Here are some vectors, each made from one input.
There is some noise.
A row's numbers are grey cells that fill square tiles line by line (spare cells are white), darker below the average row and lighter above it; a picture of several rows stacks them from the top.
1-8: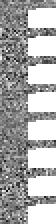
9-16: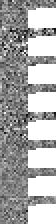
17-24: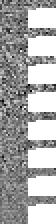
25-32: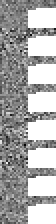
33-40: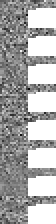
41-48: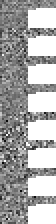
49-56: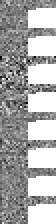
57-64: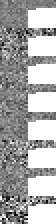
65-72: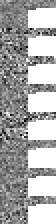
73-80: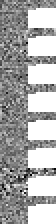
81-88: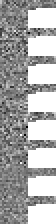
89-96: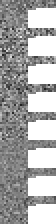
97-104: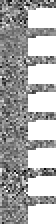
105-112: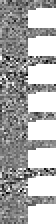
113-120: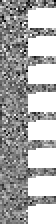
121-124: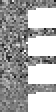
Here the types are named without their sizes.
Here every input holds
four true/false values.
